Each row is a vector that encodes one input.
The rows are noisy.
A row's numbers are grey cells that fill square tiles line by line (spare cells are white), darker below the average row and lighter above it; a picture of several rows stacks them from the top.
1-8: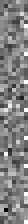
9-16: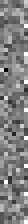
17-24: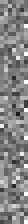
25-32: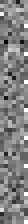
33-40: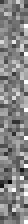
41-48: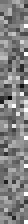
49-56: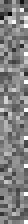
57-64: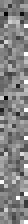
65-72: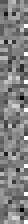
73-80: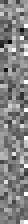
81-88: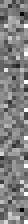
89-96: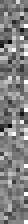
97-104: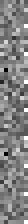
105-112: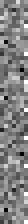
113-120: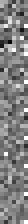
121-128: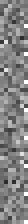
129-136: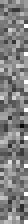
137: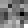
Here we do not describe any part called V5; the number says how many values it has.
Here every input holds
a list of up to three items, each a true/false value and a value of V5.
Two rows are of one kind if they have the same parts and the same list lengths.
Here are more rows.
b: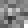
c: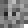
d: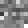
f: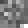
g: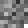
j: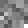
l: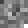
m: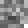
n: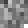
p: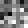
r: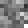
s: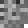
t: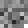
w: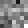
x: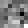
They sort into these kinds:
b, m, w
c, d, f, g, j, l, n, r, s, t
p
x

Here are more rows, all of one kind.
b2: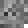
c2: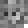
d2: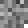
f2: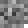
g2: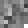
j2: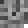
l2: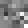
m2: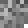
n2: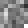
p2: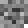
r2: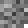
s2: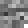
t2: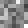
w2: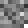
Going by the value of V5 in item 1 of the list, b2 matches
c2, l2, s2 and w2.
